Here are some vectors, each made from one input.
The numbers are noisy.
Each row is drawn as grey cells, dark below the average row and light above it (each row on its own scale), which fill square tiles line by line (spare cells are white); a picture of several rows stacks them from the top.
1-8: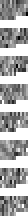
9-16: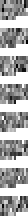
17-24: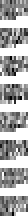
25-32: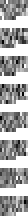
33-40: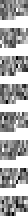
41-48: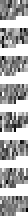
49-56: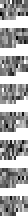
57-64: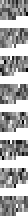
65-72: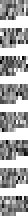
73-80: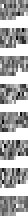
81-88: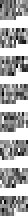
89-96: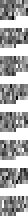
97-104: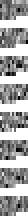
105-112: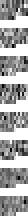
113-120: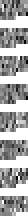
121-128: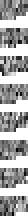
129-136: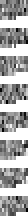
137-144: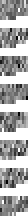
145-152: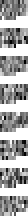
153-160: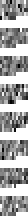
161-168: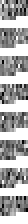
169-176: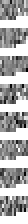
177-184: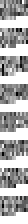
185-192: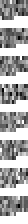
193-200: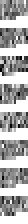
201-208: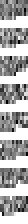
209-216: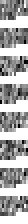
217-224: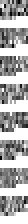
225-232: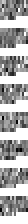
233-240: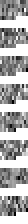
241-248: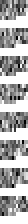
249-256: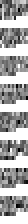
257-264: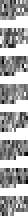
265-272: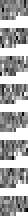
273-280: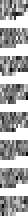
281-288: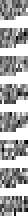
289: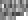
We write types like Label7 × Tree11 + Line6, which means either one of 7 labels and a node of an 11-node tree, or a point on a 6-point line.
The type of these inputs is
(Line3 × Line3 + Line10) × Line7.
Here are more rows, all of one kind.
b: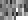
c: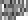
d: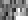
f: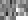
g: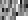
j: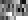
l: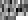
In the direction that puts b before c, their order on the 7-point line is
d, f, g, l, b, j, c.
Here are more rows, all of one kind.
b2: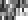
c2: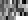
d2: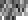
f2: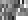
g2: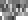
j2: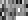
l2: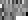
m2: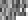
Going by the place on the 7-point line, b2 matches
f2 and j2.
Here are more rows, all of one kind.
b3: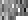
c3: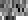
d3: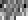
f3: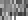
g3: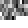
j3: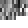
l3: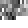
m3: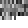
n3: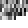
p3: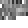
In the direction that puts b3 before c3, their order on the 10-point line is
p3, m3, f3, b3, n3, g3, l3, j3, c3, d3.
